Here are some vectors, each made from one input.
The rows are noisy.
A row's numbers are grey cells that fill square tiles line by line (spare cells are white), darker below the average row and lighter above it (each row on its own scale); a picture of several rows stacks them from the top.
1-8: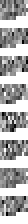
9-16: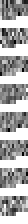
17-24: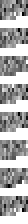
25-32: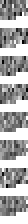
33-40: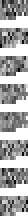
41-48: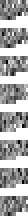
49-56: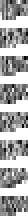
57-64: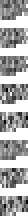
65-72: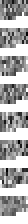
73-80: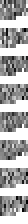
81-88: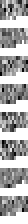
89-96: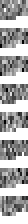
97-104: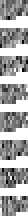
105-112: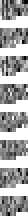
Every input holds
either a point on a 9-point circle and a point on an 8-point line, or one of 6 labels.
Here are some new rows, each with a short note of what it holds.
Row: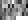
one of 6 labels
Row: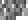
a point on a 9-point circle and a point on an 8-point line
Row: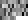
one of 6 labels
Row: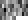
one of 6 labels
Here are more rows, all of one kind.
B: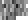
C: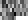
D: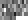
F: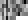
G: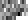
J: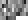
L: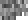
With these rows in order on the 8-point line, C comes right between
D and L.
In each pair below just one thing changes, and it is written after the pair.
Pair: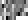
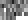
the place on the 8-point line
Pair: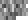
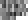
the place on the 9-point circle
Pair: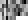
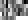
the place on the 9-point circle
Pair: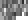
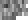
the place on the 8-point line
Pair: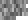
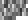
the place on the 8-point line
